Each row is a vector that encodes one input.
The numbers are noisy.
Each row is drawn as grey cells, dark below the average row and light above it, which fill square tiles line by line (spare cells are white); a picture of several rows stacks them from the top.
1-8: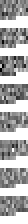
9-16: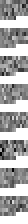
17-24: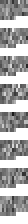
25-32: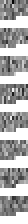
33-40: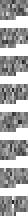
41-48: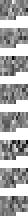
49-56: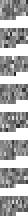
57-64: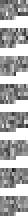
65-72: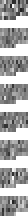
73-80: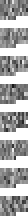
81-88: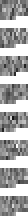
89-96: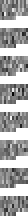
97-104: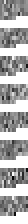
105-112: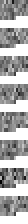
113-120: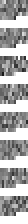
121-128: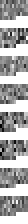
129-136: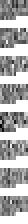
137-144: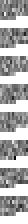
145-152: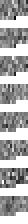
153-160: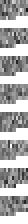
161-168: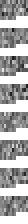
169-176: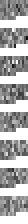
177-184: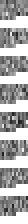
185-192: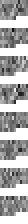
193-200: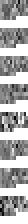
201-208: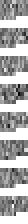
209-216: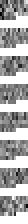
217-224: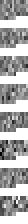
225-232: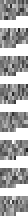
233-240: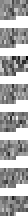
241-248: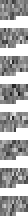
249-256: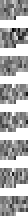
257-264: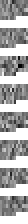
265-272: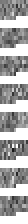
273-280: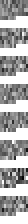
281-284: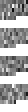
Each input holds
a list of up to three points on an 11-point line.
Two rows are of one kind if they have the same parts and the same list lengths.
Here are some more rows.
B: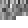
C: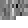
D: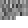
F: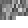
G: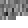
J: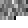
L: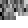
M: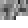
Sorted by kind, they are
B, M
C, D
F, G, J
L

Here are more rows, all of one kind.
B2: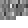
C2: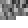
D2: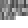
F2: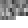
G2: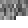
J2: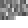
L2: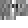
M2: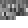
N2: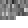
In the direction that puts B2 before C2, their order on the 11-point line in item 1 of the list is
G2, L2, B2, C2, D2, F2, N2, J2, M2.
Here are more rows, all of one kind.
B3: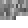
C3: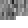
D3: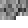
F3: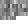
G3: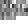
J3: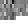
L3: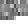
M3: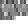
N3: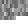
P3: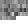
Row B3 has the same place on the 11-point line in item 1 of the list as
D3, F3, G3 and P3.
